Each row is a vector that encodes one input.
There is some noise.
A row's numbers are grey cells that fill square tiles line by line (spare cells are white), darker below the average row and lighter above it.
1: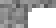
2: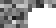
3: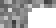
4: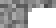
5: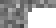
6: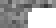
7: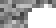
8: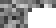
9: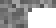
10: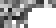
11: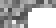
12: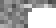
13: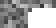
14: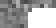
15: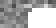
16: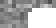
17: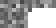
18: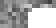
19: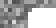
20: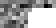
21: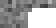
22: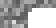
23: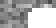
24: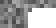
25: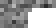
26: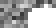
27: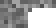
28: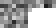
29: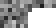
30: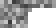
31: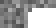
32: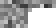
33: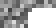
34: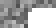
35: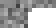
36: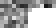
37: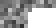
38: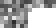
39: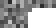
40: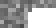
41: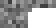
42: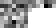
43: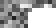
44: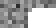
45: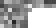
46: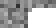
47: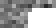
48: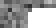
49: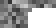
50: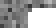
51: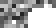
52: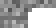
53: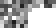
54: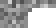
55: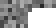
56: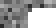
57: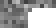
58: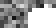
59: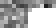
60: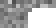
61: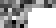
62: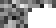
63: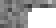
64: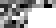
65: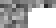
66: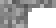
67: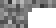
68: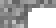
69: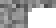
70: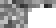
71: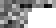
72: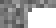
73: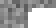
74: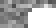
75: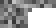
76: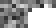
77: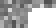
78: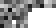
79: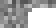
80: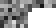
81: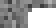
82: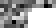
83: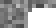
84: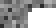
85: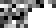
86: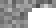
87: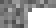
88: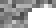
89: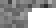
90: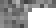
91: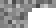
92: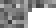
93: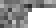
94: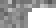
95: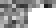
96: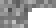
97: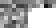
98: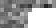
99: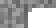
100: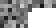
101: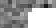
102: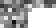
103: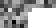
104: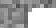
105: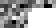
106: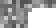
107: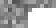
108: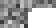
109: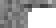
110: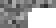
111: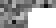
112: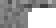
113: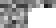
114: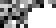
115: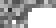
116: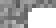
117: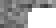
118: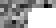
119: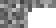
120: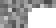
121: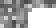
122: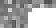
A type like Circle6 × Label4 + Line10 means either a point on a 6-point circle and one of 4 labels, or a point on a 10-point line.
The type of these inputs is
Bool × (Circle8 + Line6).
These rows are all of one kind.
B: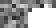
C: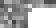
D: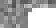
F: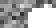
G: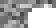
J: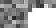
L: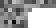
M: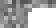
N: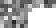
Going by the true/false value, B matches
J and L.
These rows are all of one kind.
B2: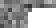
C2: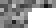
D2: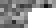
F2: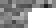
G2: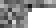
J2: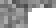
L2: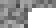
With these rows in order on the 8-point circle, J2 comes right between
C2 and D2.
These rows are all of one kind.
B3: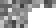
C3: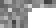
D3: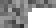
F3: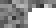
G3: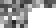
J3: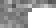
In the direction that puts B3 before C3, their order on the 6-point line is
G3, J3, B3, C3, F3, D3.
